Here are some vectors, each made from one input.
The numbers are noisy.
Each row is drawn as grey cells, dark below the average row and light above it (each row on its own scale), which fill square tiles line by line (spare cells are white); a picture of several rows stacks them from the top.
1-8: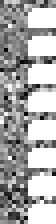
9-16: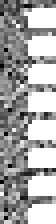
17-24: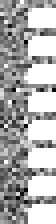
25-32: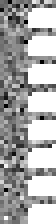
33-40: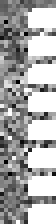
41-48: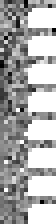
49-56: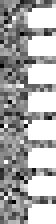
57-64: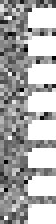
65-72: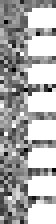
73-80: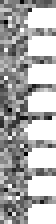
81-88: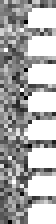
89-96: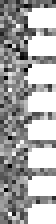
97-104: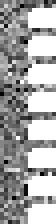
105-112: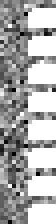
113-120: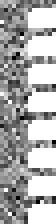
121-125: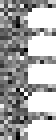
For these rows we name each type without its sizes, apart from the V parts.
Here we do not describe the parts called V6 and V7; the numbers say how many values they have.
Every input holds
a value of V7, together with either a point on a line, or a true/false value and a value of V6.
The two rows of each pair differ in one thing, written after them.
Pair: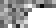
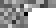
the value of V6
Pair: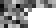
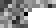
the value of V6
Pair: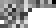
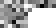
the value of V7
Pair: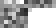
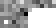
the true/false value
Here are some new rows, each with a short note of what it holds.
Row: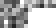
a point on a line and a value of V7
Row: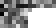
a point on a line and a value of V7
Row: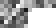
a point on a line and a value of V7
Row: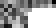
a point on a line and a value of V7
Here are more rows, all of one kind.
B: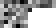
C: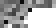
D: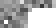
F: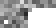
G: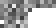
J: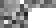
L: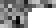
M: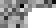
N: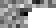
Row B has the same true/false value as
D, L and M.
